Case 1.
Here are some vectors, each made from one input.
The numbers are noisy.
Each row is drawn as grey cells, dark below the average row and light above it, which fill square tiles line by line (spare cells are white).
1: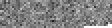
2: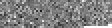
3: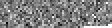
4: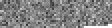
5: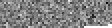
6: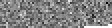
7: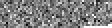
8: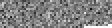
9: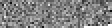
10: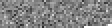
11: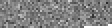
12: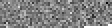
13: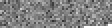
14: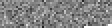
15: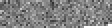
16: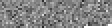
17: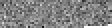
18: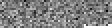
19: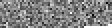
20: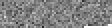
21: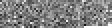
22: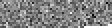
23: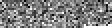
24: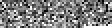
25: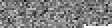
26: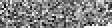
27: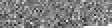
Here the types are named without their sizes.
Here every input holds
a point on a line.
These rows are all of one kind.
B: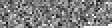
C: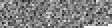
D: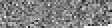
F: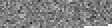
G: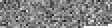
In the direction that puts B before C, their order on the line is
B, G, D, F, C.
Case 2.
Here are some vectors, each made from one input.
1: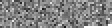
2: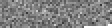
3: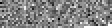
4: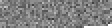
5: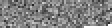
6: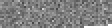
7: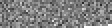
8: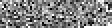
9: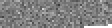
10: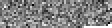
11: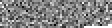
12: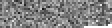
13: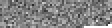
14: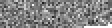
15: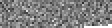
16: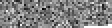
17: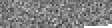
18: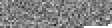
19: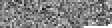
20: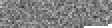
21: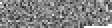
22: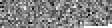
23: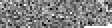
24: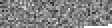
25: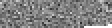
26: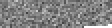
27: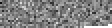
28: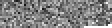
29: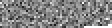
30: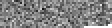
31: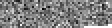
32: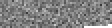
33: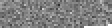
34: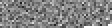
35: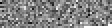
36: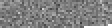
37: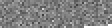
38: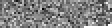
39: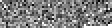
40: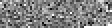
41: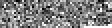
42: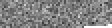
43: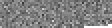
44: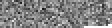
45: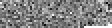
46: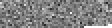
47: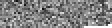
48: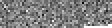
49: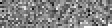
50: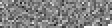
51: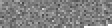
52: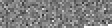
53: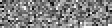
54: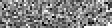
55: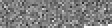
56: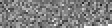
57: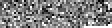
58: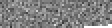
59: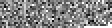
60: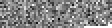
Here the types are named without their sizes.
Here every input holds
a point on a line.
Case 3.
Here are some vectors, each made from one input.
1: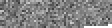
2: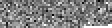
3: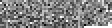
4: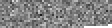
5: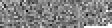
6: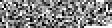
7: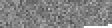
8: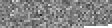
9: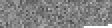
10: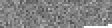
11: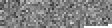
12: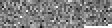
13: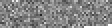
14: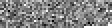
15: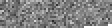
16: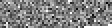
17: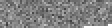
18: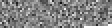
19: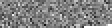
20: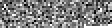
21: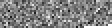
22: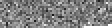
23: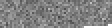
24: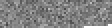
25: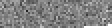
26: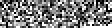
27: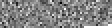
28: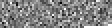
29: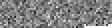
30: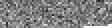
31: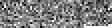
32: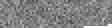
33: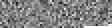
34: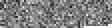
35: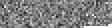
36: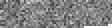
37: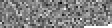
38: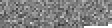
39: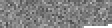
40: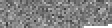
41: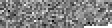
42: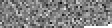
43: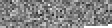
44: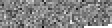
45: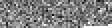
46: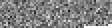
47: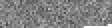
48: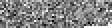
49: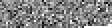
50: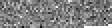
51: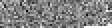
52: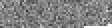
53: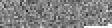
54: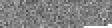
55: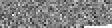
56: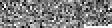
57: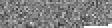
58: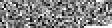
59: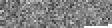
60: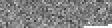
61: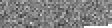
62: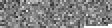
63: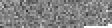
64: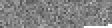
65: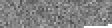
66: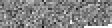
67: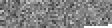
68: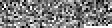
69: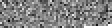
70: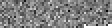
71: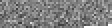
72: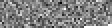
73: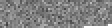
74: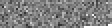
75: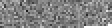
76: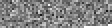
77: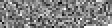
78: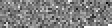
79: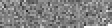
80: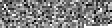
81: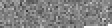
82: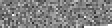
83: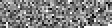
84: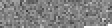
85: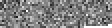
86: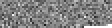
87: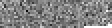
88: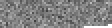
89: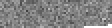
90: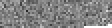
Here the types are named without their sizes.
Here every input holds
a point on a line.
